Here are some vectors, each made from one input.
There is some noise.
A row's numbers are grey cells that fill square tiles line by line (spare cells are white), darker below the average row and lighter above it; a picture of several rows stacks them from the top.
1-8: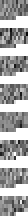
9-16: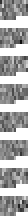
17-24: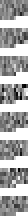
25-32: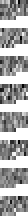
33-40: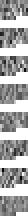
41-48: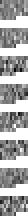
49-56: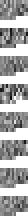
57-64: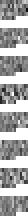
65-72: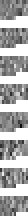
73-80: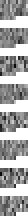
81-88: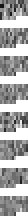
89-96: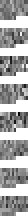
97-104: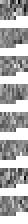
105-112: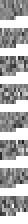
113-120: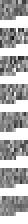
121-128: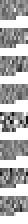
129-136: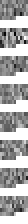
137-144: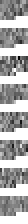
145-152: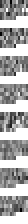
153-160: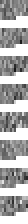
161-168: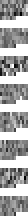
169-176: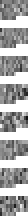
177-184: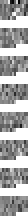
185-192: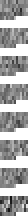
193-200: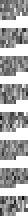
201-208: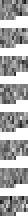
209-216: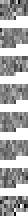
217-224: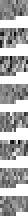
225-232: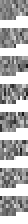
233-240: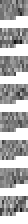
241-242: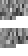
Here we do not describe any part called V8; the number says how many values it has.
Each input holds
either a point on a 6-point line, or a list of up to two items, each one of 6 labels and a value of V8.
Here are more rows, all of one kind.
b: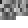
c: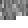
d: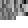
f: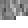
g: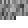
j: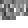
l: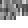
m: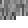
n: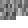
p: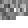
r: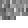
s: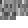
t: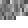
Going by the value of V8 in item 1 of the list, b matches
c, g and m.
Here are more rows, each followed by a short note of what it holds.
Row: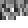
the empty list
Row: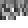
the empty list
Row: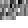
a point on a 6-point line
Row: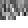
the empty list
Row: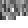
the empty list
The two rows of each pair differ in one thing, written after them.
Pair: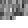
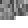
the value of V8 in item 1 of the list
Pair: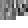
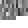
the label in item 1 of the list
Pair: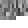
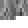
the label in item 2 of the list
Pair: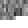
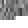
the value of V8 in item 2 of the list
